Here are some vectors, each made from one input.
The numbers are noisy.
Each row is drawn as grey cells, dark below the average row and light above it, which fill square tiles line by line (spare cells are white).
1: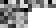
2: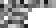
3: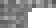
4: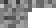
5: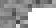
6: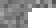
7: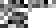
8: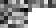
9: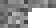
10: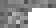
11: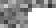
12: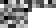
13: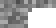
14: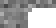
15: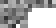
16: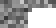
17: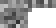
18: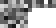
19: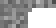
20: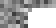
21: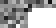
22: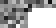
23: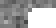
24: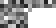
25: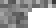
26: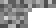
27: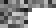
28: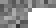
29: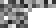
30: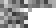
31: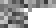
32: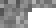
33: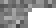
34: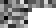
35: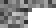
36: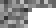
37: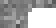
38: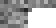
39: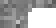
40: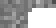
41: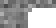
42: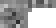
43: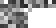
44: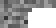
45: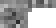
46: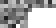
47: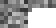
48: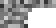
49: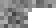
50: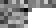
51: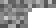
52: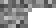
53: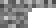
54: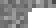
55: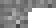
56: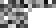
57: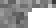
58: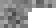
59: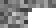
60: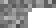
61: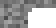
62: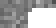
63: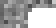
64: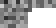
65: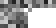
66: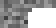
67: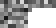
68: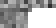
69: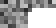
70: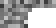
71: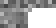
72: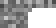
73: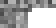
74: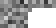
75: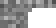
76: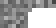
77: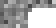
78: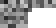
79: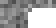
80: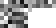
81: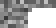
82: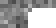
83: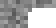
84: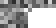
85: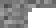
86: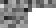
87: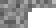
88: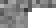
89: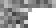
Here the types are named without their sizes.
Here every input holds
a true/false value, together with either a point on a line, or a node of a tree.
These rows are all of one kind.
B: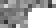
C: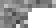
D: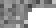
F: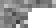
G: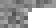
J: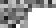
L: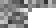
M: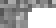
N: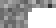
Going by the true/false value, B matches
D, M and N.
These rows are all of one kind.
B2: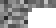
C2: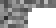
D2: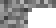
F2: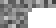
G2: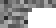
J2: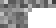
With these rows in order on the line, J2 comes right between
C2 and D2.
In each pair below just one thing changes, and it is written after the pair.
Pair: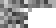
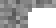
the node of the tree
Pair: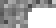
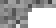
the true/false value
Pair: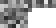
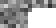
the true/false value
